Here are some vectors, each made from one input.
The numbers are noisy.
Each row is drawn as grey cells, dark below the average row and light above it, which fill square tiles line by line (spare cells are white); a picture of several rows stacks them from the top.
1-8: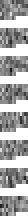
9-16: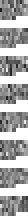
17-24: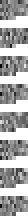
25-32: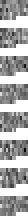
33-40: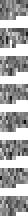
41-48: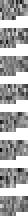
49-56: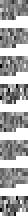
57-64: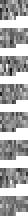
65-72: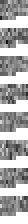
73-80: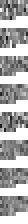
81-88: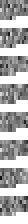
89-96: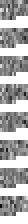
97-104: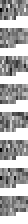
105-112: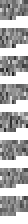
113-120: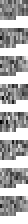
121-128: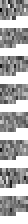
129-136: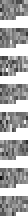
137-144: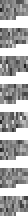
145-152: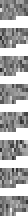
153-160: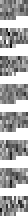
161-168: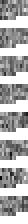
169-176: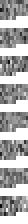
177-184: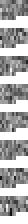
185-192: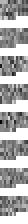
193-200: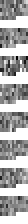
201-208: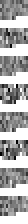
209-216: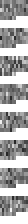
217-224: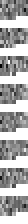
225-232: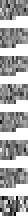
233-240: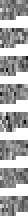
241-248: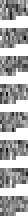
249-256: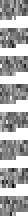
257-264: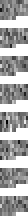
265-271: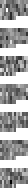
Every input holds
a list of up to two points on a 5-point line.
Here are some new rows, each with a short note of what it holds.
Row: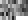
a list of two items
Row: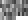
a list of two items
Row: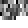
the empty list
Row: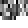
the empty list
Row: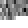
a list of two items
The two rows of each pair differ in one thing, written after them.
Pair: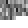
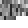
the place on the 5-point line in item 1 of the list
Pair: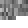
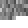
the place on the 5-point line in item 1 of the list
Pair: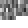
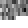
the place on the 5-point line in item 1 of the list
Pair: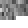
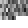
the place on the 5-point line in item 1 of the list
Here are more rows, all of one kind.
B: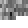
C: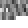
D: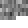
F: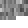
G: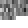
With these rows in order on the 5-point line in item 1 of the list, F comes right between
C and G.
